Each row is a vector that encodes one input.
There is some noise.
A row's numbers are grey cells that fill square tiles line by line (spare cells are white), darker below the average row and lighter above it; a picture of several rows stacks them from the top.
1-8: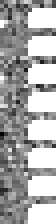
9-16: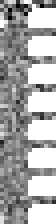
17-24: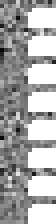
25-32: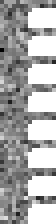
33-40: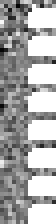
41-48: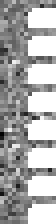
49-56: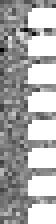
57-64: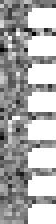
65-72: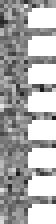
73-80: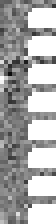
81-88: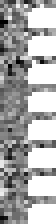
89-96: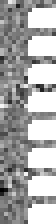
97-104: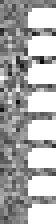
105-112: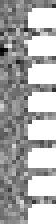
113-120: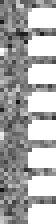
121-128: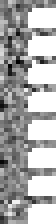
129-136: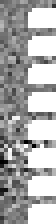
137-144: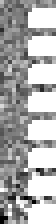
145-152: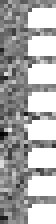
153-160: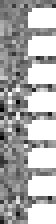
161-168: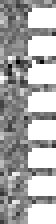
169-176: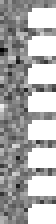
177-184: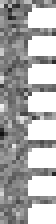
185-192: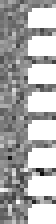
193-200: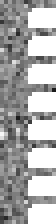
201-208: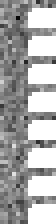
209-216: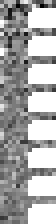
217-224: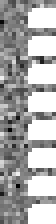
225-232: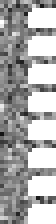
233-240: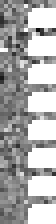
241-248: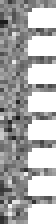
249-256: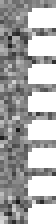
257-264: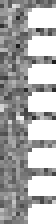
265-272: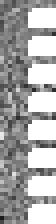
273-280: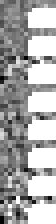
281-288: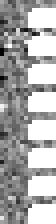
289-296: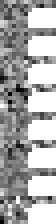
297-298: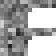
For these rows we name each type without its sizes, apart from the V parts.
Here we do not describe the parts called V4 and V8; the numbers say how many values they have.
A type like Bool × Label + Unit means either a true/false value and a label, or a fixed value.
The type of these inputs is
Line + (Tree + V4) × V8.
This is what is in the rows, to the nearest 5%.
About 20% of them hold a point on a line. The rest hold a value of V8, together with either a node of a tree, or a value of V4.
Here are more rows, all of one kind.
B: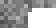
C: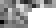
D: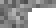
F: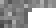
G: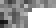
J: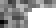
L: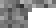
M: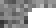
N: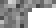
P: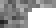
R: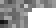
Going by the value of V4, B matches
C and D.
